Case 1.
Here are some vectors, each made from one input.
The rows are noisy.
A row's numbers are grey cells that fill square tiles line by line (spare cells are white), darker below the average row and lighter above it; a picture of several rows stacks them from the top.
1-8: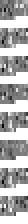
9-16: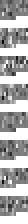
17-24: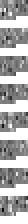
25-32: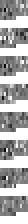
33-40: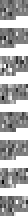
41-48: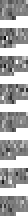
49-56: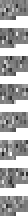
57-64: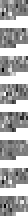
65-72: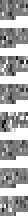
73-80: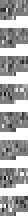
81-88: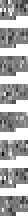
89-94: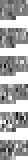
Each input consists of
a point on a 5-point line.
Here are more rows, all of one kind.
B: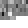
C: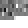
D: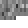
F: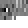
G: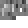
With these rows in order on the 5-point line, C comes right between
F and G.
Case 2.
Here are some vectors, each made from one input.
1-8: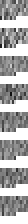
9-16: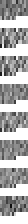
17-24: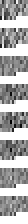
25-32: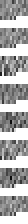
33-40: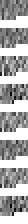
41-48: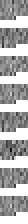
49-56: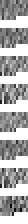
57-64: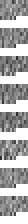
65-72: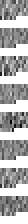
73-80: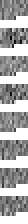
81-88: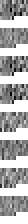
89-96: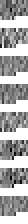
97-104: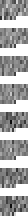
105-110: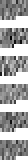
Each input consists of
a point on a 9-point line.
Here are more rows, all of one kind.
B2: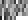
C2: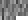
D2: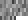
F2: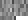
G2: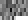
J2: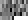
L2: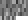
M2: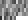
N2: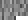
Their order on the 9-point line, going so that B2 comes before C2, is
B2, M2, D2, F2, N2, C2, L2, G2, J2.
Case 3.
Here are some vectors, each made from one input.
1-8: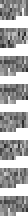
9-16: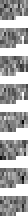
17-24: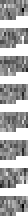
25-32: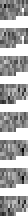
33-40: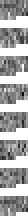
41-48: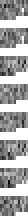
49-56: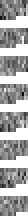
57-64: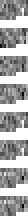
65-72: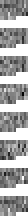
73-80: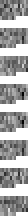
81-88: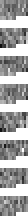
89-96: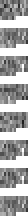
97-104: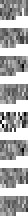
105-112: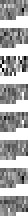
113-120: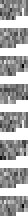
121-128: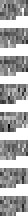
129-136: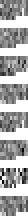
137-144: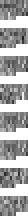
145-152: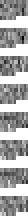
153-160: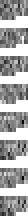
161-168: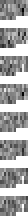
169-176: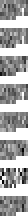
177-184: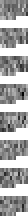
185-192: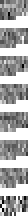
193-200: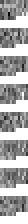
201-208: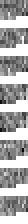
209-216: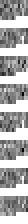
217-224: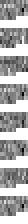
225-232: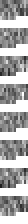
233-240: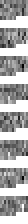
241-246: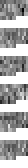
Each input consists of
either a fixed value, or four true/false values.
